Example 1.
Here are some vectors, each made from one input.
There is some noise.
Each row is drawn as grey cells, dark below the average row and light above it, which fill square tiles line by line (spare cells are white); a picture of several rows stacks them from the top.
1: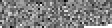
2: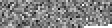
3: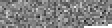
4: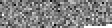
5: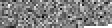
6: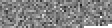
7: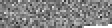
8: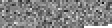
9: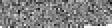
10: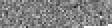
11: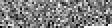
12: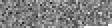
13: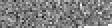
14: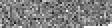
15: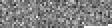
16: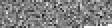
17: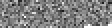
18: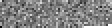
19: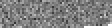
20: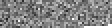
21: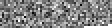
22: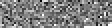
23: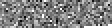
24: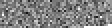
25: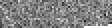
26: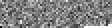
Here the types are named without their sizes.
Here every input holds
three true/false values.
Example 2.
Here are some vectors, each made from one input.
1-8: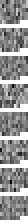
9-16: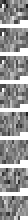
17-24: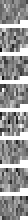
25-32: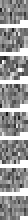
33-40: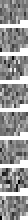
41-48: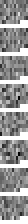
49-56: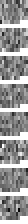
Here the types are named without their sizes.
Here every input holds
a point on a line.
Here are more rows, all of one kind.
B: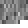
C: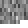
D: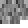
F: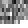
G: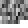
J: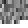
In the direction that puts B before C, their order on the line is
J, F, B, C, D, G.
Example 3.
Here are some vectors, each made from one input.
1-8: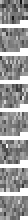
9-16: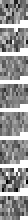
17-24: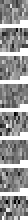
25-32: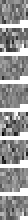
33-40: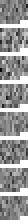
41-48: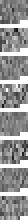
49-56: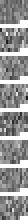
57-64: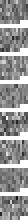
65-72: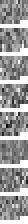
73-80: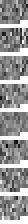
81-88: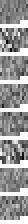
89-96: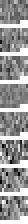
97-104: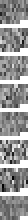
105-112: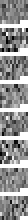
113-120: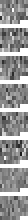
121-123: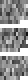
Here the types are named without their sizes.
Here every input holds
four true/false values.
